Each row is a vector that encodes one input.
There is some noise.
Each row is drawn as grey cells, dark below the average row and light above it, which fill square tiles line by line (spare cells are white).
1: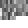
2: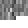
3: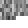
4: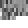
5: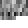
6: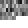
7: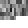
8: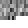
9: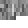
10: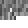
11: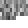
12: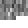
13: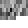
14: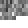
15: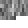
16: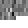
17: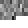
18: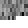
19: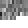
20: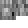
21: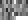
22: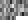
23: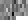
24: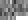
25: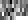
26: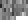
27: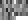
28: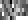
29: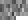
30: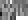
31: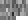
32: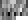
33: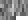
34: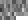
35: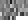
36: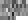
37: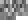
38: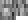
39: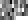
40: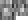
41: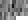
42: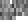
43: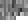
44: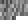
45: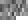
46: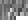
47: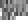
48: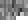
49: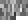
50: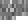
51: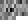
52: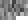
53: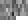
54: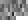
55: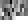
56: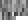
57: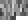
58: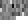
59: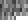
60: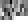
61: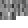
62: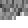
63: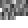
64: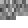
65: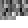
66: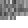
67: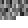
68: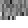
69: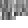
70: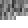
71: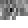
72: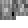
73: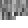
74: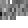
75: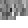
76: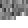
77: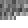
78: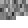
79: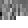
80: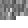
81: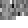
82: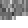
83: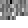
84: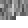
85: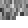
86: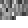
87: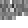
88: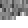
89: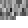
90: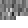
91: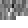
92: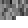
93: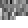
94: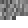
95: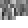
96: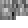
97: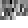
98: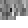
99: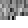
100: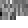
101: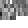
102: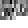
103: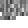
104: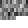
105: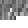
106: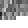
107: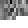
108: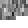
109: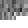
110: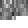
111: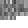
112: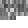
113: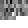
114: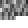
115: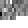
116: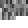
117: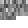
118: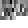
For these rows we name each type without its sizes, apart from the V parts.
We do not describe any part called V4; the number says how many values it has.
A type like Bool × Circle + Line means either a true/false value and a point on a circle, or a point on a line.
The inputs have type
Bool × List(Label + Line) × V4.
